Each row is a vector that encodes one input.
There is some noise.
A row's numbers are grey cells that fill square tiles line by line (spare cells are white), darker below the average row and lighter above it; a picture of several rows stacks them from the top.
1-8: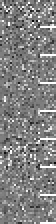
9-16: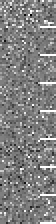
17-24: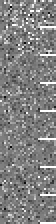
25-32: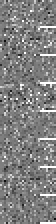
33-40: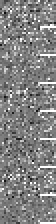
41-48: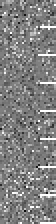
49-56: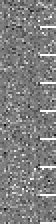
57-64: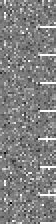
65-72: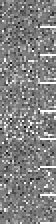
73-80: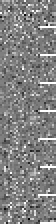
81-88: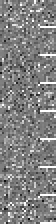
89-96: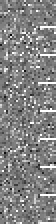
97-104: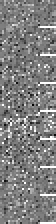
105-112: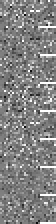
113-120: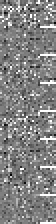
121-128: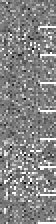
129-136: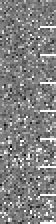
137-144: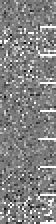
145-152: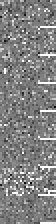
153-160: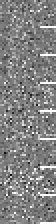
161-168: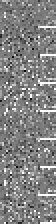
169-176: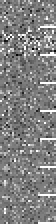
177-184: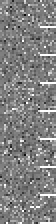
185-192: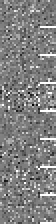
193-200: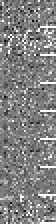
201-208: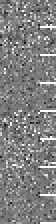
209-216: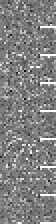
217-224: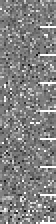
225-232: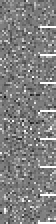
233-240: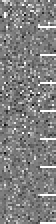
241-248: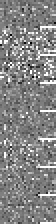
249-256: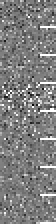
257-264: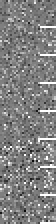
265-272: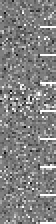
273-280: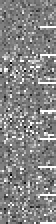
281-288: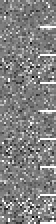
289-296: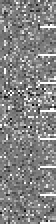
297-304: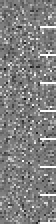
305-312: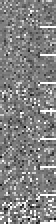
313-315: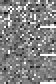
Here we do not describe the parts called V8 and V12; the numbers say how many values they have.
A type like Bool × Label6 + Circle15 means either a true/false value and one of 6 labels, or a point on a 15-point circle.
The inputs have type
(Bool × Line5 + V12) × Tree13 + V8.
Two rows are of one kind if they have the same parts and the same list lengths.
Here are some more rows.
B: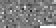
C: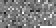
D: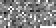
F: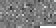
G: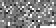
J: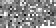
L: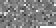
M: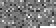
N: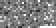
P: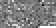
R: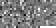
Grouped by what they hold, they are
B, F, L
C, D, N, P
G, J, M, R

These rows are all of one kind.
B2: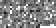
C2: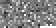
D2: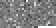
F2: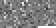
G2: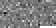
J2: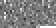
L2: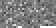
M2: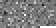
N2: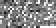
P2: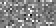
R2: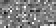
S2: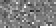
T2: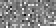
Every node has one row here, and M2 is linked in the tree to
L2.
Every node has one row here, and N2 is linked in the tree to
P2 and T2.
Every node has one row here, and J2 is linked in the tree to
F2.
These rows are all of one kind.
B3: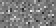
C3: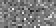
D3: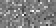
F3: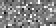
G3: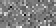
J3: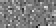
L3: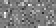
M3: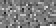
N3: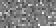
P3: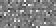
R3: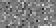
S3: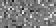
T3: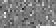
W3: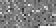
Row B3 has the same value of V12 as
L3, S3, T3 and W3.
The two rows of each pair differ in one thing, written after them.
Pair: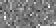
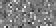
the node of the tree
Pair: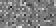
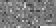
the place on the 5-point line
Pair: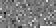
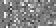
the node of the tree
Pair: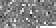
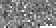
the true/false value
